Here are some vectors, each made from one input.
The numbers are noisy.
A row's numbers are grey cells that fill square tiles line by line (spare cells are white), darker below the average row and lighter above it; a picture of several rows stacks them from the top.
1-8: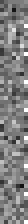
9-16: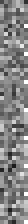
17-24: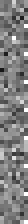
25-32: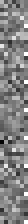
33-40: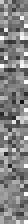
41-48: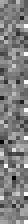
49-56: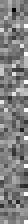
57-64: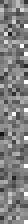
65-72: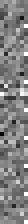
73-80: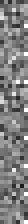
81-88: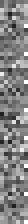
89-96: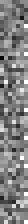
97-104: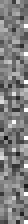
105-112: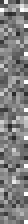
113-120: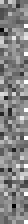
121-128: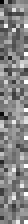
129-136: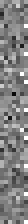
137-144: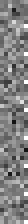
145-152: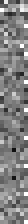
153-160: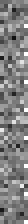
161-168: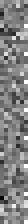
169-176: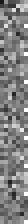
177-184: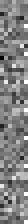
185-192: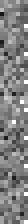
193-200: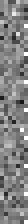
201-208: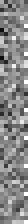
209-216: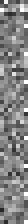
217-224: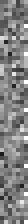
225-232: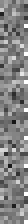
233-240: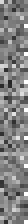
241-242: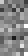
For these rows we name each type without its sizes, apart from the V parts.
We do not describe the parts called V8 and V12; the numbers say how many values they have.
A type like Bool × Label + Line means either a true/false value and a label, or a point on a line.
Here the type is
(Bool × Bool × Bool × Bool + V8) × Line + V12.
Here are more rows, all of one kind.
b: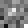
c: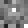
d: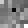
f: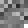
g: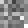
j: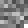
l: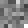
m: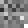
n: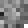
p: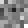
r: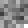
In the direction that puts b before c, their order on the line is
b, c, n, f, j, g, m, l, d, r, p.
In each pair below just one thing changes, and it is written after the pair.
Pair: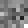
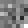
the place on the line
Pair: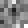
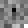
the value of V8
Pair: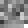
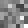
the place on the line
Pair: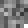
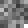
the place on the line
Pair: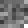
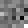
the value of V8
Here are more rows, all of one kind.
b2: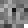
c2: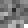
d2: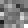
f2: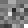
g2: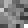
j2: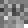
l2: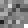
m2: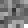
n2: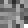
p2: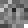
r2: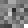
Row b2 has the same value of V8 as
f2, p2 and r2.
